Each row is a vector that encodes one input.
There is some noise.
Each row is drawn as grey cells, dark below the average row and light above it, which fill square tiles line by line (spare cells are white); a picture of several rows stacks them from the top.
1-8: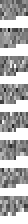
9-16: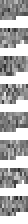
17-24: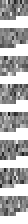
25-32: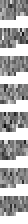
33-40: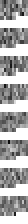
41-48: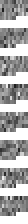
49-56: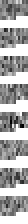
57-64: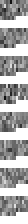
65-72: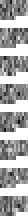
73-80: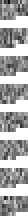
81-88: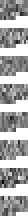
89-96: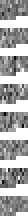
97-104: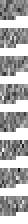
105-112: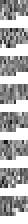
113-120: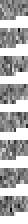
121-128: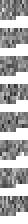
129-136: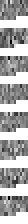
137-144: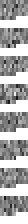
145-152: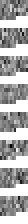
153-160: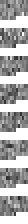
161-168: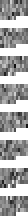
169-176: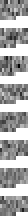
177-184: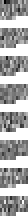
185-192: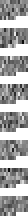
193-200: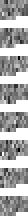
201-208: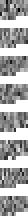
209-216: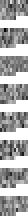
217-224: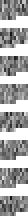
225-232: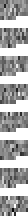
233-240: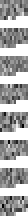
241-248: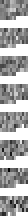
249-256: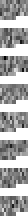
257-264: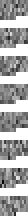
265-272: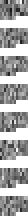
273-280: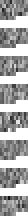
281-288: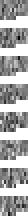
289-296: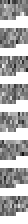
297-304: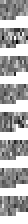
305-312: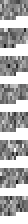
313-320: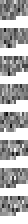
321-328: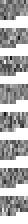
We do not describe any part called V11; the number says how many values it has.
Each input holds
a value of V11, together with either a point on a 10-point circle, or a point on a 15-point line.
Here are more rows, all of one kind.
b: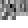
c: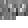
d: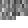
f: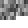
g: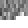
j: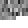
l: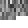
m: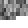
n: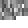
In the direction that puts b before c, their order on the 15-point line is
b, l, g, f, d, j, n, c, m.
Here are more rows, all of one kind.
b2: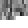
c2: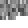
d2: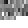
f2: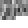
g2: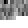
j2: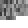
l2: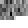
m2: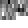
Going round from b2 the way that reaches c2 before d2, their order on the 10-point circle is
b2, l2, f2, m2, c2, d2, j2, g2.
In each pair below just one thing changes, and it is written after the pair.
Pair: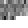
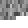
the value of V11
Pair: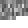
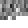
the place on the 15-point line
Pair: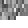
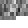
the value of V11
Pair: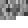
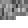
the value of V11
